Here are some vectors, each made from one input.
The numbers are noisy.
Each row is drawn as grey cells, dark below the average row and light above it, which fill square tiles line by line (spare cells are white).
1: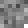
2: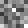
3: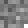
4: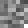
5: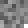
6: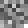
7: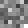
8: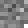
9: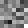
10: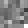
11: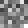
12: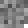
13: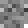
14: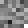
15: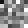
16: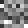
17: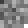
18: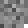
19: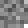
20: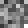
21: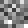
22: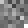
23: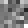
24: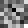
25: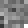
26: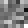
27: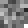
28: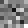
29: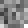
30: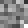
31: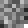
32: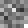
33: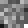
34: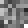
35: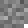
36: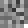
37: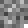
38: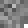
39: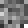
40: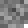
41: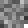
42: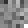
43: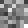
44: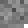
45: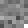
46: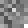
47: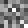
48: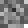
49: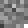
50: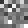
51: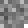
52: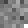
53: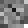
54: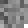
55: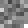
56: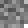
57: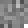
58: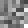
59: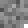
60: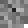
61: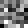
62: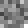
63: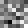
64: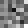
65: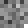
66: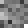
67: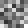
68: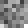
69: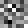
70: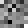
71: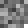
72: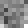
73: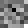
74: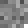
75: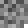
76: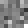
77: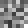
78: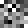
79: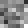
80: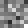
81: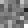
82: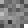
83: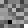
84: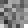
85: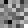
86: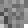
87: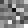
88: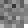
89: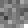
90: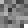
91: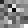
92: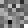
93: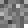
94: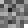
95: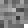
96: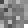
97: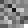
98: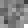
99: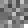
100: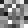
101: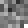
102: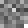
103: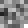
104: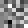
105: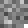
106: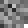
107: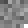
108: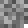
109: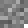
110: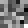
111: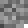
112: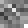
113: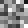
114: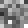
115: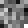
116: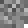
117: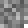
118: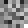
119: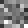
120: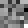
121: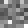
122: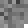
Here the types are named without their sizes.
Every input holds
a list of points on a line.
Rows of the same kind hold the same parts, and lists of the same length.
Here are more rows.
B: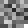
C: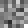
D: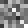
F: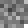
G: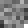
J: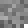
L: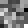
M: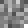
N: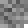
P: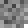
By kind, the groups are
B, C, G, J, L, M
D
F, N, P

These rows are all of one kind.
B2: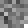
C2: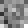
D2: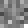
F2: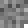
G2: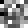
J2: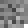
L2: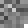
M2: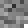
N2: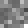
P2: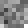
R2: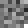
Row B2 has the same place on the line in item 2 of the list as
G2, L2 and R2.
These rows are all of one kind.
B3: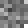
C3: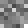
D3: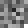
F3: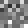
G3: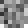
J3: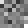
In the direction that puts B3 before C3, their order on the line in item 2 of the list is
B3, G3, C3, J3, D3, F3.
